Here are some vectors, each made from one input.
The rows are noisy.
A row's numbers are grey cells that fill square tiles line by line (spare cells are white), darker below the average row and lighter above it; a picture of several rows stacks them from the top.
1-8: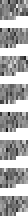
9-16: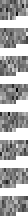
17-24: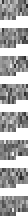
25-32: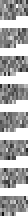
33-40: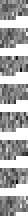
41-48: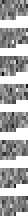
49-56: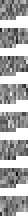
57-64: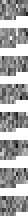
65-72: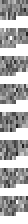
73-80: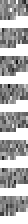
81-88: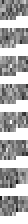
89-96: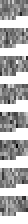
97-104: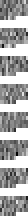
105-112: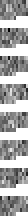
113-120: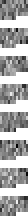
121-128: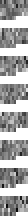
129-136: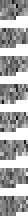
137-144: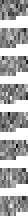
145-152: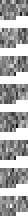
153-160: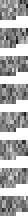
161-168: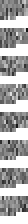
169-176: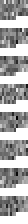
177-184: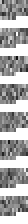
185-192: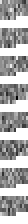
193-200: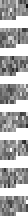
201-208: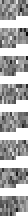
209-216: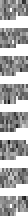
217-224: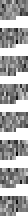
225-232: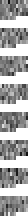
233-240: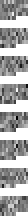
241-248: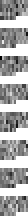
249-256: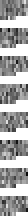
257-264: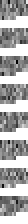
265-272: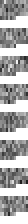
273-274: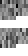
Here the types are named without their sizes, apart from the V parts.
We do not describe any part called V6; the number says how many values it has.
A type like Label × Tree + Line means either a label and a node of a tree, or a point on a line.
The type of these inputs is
((Bool × Bool × Bool × Bool + Unit) × Circle + Line) × Circle × V6.
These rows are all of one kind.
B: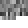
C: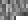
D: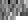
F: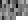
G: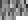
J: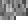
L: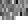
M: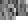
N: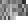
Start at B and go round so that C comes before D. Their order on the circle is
B, C, J, N, G, F, M, D, L.
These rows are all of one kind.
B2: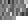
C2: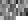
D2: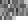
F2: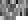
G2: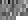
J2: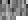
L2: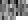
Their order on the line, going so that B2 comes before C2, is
D2, B2, C2, L2, J2, G2, F2.
